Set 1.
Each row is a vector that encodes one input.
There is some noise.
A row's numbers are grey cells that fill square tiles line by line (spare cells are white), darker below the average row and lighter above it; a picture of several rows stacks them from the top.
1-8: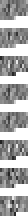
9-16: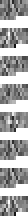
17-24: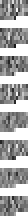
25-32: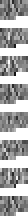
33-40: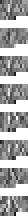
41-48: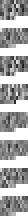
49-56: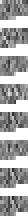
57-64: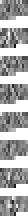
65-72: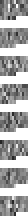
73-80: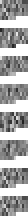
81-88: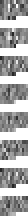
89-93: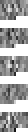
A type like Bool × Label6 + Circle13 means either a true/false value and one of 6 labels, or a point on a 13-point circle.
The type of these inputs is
Bool × Line7.
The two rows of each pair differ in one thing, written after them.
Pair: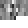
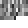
the place on the 7-point line
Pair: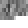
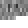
the place on the 7-point line
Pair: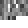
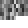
the true/false value
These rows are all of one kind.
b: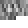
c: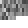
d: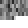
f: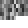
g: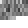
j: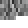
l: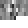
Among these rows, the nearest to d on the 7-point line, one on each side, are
f and j.
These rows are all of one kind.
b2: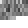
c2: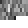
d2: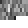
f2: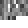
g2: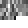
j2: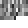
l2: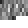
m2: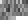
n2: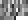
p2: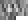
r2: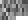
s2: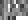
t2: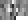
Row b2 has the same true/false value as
m2 and r2.
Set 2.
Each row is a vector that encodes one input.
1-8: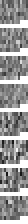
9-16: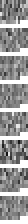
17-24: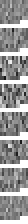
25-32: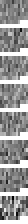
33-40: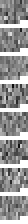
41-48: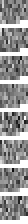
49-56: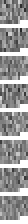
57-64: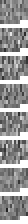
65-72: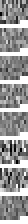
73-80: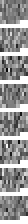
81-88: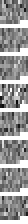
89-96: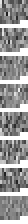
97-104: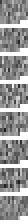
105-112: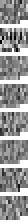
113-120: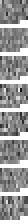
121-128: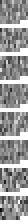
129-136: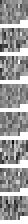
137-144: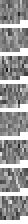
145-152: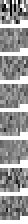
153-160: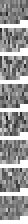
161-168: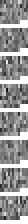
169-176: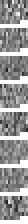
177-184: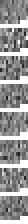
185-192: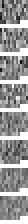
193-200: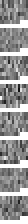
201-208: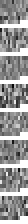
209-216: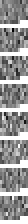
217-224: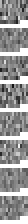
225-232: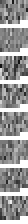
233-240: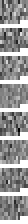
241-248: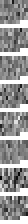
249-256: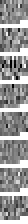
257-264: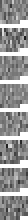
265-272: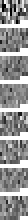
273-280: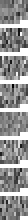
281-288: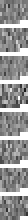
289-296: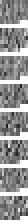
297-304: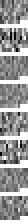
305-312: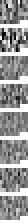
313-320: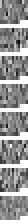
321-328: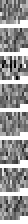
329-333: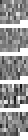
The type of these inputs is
Bool × Circle5 + Unit.
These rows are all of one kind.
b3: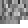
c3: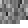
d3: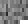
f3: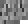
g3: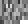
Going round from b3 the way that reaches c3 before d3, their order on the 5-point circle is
b3, g3, c3, d3, f3.
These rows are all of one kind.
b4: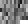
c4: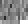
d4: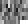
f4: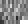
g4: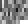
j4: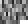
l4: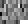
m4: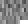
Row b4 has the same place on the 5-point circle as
j4 and m4.
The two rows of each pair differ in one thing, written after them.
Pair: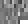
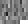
the place on the 5-point circle
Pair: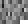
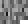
the place on the 5-point circle
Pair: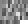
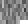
the place on the 5-point circle
